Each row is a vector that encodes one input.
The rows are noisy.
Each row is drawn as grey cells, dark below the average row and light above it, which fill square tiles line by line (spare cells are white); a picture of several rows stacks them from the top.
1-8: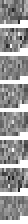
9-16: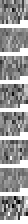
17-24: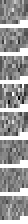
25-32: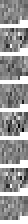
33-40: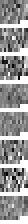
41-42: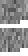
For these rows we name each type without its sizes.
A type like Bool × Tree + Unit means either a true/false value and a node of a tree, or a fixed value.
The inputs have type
List(Line).
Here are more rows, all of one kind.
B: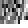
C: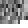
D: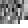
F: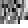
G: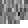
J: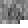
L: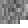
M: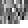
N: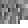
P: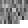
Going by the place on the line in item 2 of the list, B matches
G, L and N.
